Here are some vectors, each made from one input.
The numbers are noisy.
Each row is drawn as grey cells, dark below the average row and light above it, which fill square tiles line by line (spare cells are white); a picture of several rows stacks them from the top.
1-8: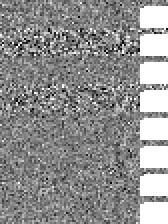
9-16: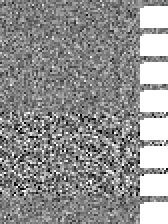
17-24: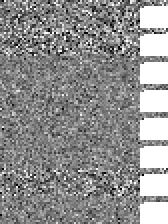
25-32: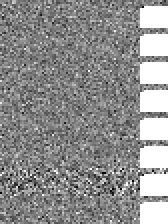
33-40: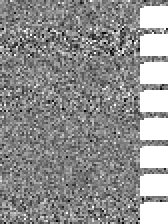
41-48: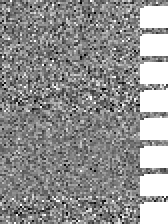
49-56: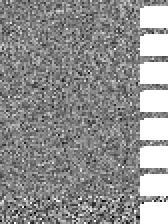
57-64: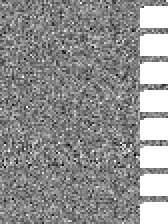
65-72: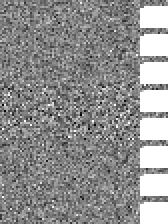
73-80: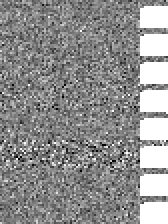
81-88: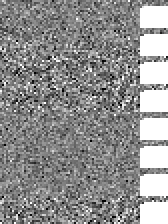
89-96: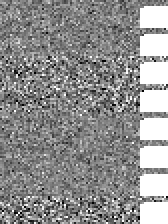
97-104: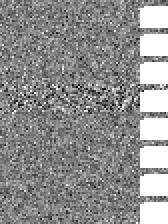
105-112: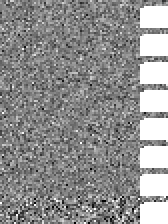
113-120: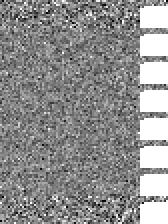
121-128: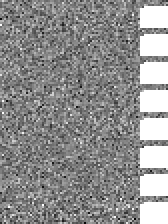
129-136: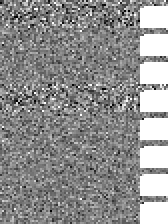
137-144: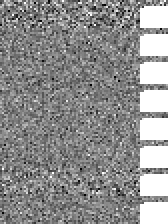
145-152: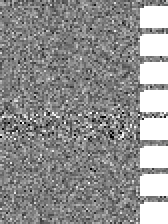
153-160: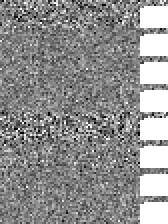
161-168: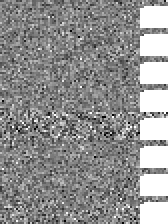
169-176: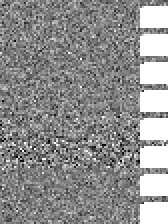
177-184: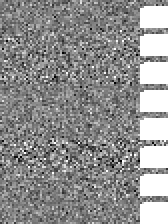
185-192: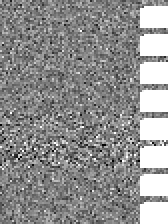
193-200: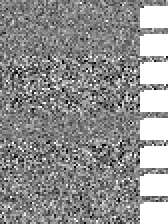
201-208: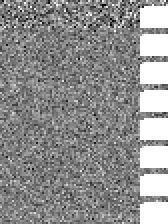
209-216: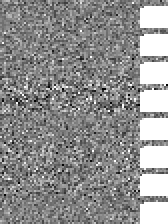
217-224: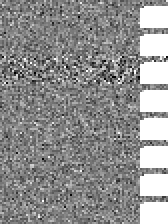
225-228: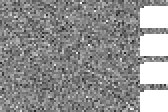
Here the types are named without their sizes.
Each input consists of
a point on a circle, a point on each of two lines and a true/false value.
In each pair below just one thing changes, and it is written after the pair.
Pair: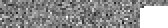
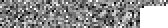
the true/false value
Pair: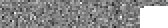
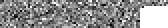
the true/false value
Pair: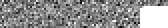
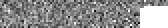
the place on one of the two lines
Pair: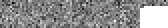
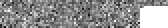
the place on one of the two lines
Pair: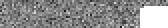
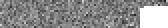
the place on one of the two lines
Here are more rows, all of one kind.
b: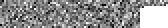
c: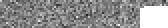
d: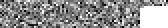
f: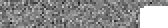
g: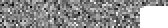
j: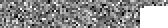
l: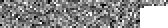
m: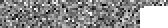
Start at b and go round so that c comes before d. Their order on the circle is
b, c, j, f, l, m, g, d.
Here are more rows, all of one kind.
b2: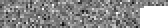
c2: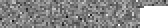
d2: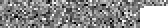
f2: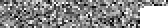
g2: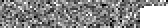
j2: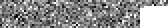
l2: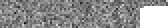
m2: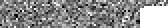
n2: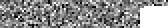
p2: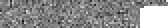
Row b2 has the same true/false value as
c2, l2 and p2.
